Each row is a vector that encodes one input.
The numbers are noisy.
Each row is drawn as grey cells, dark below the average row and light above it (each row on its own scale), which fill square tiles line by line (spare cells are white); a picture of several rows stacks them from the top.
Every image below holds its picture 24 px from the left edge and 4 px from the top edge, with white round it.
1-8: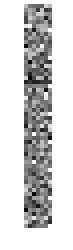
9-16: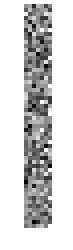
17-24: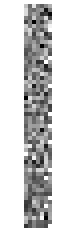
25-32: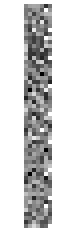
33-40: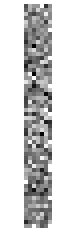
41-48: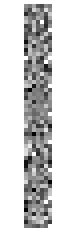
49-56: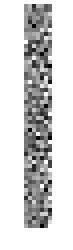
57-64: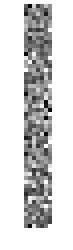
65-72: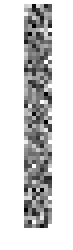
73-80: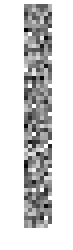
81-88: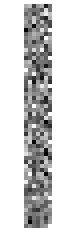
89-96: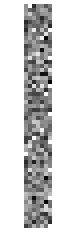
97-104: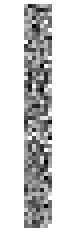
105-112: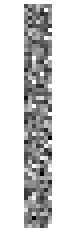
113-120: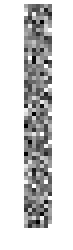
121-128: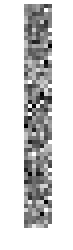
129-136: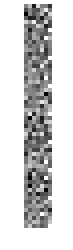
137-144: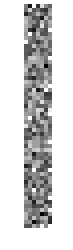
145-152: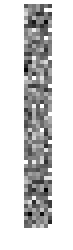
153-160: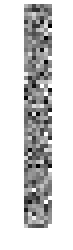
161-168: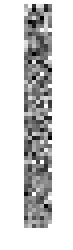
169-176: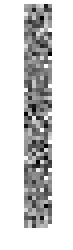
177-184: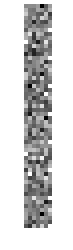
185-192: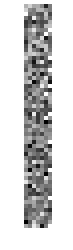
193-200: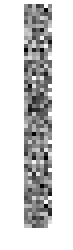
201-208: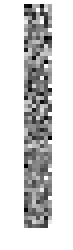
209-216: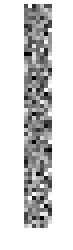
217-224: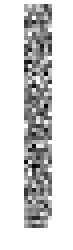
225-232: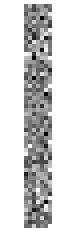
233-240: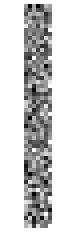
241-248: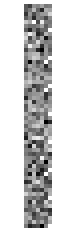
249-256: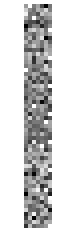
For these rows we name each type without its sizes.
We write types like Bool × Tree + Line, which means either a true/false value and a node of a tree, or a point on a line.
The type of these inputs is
Label × (Label + Line).
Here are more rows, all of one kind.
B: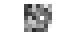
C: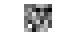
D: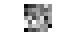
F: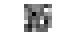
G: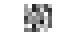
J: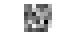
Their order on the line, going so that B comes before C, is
J, G, B, D, F, C.
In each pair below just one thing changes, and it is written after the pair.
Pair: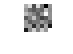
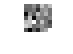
the label
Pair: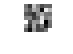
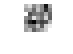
the label
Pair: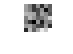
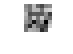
the label
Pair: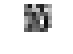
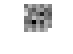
the label
